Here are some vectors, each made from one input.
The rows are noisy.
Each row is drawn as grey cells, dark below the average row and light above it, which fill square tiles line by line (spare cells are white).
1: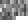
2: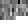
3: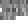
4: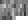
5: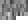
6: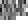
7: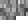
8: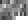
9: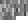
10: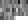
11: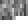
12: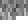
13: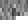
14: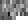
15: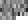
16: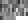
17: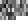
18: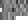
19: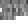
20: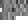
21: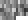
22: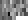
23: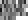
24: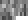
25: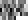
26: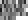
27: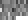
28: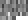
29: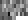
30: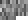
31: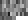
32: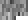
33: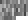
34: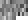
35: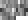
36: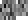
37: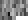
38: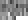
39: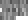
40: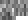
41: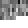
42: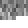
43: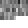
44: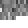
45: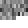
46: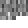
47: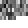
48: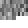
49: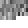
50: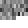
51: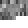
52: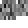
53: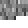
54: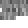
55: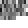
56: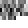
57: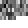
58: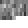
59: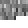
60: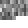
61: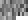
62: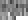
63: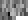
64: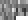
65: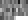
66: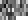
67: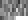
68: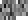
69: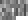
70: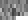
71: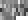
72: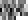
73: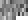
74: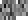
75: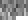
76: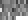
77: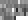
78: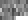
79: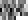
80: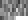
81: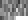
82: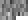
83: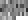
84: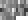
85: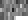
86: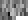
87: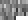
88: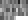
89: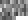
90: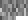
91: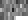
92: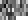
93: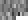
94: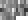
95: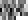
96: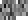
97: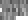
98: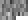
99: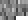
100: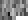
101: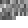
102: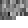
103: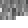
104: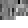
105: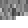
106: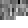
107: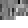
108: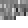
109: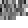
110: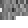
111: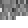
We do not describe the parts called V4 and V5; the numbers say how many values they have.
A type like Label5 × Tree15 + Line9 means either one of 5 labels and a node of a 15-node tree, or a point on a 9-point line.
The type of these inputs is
Line6 × (Line6 + V5) + V4.
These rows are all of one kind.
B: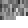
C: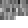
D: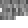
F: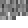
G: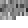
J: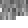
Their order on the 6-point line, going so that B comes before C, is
B, C, D, J, F, G.
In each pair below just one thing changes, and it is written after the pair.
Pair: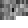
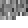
the place on the 6-point line
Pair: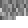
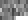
the value of V5
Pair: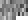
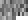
the value of V5
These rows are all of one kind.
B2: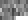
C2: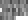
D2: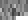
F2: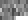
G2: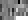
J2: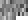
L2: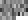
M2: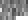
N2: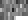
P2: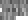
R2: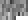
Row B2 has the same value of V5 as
D2, F2, G2 and L2.
